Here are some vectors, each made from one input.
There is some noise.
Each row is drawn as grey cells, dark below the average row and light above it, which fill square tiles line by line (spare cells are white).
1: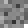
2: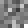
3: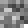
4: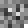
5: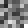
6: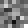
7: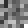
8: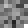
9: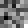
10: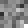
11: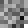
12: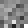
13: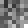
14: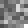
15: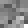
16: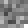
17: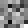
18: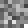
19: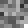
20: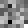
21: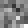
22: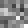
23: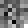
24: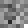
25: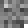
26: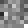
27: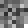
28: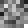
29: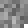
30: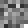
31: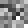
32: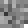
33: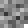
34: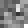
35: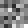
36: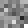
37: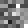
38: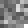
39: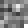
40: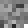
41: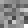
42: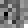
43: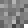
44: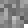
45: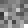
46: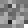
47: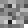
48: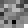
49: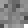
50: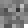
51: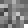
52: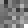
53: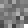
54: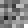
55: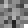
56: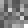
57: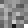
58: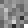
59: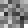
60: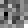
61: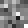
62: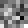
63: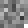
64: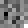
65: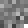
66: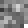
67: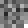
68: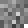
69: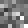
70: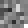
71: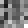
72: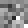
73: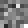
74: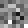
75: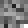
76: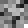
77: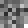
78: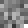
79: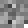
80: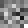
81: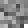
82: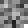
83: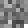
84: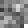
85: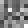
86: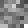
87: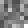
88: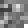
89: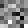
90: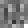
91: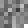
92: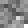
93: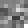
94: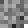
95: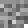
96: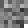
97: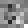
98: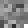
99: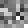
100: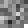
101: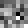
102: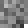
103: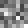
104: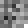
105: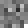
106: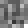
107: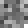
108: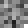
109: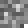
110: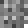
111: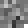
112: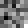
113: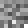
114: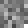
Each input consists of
a node of an 8-node tree, together with either a point on an 8-point line, or four true/false values.
